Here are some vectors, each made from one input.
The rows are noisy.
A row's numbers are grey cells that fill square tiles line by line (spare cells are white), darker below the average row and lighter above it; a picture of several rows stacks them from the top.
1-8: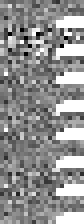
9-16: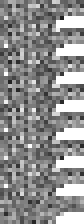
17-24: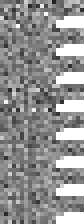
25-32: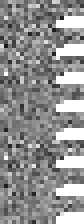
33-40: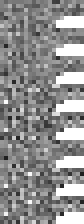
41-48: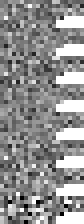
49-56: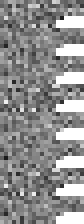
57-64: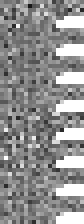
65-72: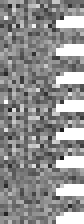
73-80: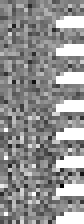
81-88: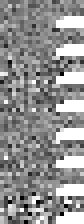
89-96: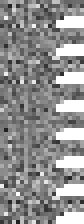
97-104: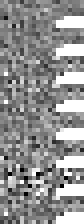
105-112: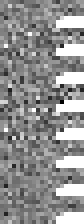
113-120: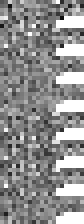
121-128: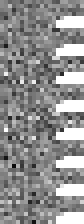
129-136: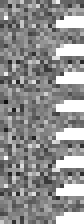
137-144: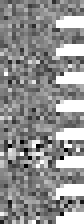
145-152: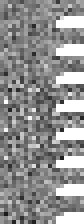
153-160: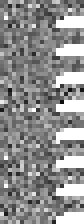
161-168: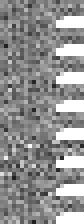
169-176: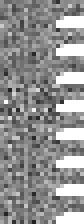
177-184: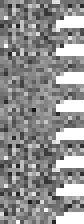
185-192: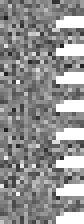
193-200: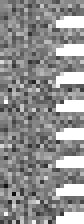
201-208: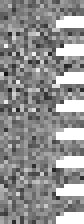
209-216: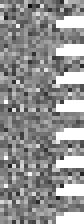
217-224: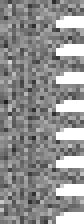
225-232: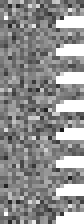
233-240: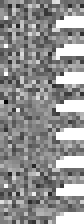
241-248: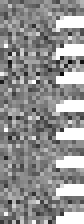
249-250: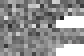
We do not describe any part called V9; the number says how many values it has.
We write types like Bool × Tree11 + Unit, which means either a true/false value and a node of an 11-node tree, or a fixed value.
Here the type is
List2(Bool × V9).
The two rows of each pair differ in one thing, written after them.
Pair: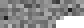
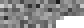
the true/false value in item 2 of the list
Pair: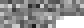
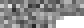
the value of V9 in item 2 of the list
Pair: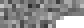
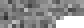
the true/false value in item 2 of the list
